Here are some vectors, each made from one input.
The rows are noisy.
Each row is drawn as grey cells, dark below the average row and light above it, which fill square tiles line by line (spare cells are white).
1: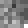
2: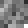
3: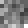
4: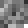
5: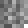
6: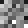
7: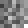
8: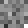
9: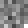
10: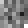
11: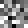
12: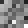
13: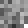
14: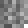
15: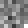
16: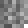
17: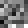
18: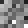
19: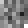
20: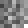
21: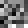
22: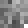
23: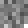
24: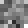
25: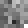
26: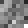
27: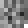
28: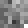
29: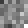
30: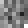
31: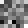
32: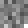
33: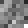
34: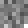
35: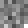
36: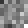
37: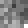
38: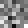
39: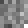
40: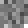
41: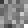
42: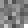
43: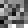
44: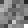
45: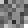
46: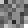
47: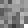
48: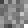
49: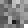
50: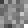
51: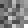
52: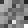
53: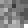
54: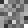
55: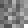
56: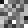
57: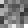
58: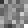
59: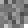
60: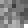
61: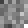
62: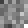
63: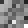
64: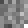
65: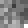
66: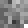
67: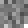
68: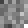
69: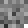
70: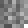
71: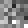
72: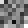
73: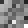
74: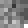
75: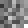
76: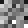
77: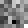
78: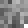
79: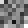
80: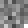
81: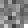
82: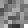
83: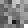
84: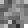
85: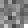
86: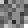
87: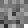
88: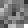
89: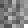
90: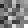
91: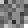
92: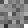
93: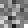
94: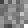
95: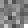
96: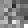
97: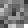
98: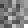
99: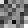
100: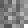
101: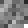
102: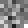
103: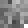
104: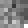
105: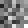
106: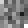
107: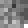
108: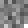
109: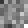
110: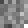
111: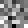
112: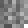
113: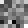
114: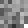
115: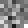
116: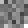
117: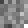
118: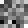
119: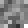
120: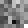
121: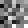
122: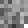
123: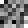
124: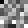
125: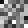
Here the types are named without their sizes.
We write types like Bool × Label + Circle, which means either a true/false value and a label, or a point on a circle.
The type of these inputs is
Circle.
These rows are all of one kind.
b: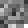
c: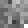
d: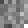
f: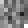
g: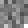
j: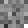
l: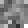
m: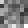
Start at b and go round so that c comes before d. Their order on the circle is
b, m, f, g, l, c, d, j.
